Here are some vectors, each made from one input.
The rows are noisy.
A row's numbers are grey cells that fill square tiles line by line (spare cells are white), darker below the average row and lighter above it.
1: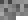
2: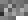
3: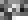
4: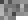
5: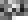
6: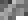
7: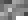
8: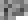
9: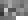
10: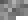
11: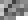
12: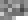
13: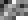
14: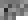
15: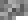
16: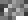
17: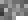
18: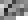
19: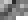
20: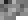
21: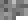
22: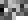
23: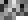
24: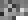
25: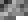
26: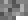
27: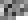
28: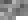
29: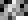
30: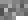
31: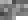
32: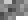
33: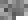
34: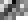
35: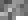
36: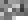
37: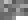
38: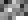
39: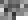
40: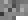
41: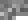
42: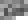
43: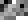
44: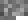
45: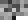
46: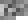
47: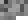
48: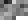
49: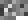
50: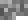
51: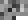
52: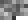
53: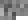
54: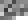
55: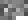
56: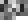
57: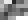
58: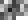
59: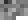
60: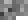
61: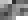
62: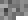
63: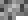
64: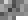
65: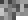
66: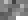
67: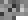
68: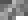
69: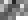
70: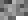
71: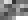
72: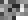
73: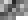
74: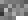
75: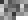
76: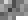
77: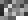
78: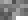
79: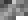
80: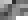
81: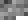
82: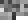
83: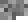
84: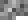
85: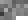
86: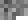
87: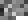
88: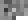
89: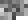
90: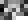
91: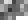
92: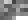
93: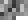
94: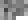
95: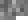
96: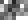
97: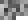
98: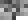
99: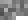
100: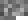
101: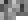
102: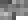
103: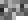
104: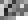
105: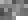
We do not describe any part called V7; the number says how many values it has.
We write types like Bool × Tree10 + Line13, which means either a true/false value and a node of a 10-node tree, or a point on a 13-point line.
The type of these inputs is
(Bool × V7 + Unit) × Line6.
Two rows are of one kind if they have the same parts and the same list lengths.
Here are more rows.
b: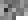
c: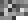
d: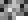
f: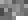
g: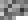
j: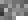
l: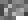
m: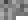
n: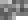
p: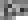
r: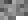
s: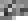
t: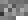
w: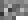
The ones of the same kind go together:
b, d, g, m, p, r, s
c, f, j, l, n, t, w

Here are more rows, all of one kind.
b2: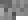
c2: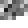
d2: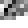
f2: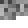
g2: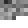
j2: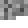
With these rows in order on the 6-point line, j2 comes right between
c2 and g2.
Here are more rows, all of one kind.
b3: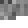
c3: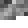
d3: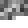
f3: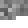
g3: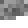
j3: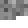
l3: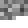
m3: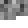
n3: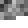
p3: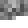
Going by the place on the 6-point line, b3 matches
c3 and d3.
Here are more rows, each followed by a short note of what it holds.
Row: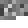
a point on a 6-point line
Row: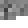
a point on a 6-point line, a true/false value and a value of V7
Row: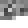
a point on a 6-point line, a true/false value and a value of V7
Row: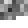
a point on a 6-point line
